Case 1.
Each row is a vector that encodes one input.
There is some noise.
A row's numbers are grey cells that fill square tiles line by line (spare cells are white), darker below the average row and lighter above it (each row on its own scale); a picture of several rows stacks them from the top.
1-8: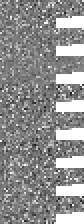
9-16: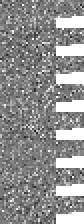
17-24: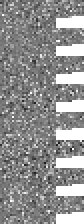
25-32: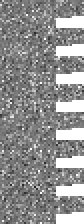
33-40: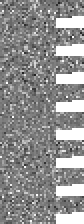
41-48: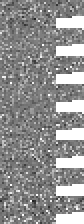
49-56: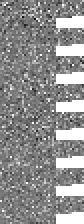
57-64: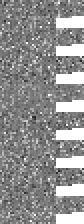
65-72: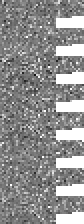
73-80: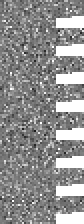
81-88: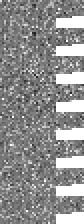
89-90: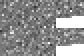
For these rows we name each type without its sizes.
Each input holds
either a point on a circle, or a point on a line.
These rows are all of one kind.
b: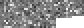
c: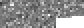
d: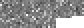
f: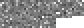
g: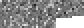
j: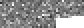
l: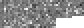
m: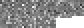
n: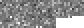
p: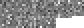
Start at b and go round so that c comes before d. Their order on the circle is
b, c, j, d, m, p, f, n, g, l.
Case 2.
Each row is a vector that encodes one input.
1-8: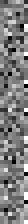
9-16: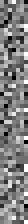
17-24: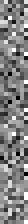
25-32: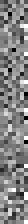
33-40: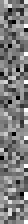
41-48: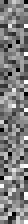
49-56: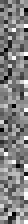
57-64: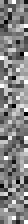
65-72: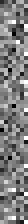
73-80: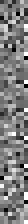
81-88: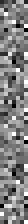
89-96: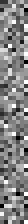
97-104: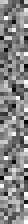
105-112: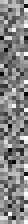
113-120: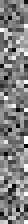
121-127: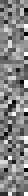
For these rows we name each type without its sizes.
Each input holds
either a label, or four true/false values.
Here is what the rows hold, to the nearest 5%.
About 35% of them hold a label. The rest hold four true/false values.
